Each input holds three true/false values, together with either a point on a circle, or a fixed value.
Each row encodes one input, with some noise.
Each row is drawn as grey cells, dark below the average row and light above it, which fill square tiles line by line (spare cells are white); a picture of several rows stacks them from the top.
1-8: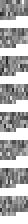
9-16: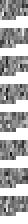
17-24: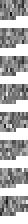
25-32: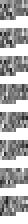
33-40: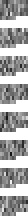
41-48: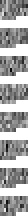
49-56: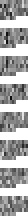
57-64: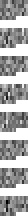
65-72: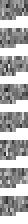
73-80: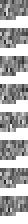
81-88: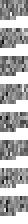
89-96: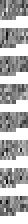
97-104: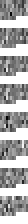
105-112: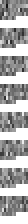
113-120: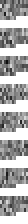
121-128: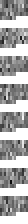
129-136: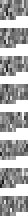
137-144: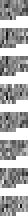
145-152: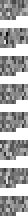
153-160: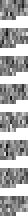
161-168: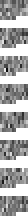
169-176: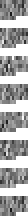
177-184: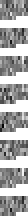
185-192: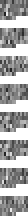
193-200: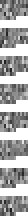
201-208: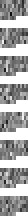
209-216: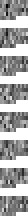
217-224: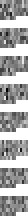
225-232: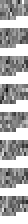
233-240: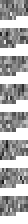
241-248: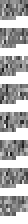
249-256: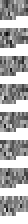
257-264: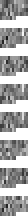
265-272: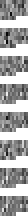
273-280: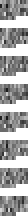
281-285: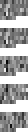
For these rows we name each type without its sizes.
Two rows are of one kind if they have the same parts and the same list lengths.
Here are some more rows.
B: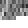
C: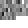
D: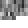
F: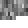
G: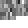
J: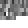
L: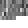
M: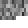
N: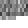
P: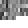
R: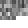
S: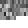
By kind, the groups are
B, D, J, L, M, R, S
C, F, G, N, P

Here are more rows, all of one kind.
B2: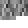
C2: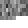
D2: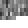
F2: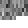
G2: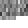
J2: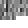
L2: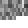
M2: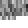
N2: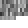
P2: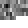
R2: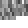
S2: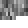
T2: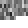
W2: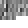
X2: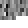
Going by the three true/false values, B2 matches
F2, L2, M2 and R2.
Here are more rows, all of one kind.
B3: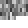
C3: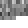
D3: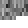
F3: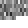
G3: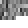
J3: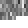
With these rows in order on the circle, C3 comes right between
B3 and J3.
